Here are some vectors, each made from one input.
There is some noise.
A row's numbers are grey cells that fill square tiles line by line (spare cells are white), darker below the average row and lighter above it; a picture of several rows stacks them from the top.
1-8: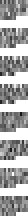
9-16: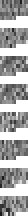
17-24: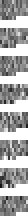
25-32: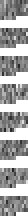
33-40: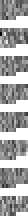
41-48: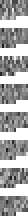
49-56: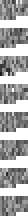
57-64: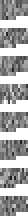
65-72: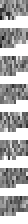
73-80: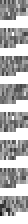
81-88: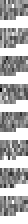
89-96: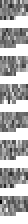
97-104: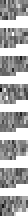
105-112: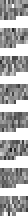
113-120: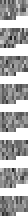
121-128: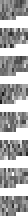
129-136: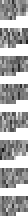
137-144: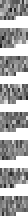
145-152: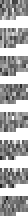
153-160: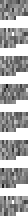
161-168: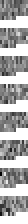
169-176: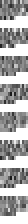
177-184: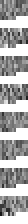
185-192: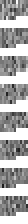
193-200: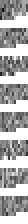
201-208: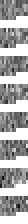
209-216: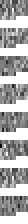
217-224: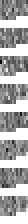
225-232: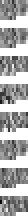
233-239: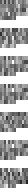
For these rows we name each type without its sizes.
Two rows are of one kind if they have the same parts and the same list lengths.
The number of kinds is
6.
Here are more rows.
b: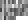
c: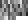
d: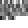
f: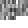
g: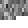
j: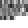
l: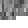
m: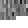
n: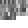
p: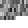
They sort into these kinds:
b, f, n
c, d, j
g
l
m
p

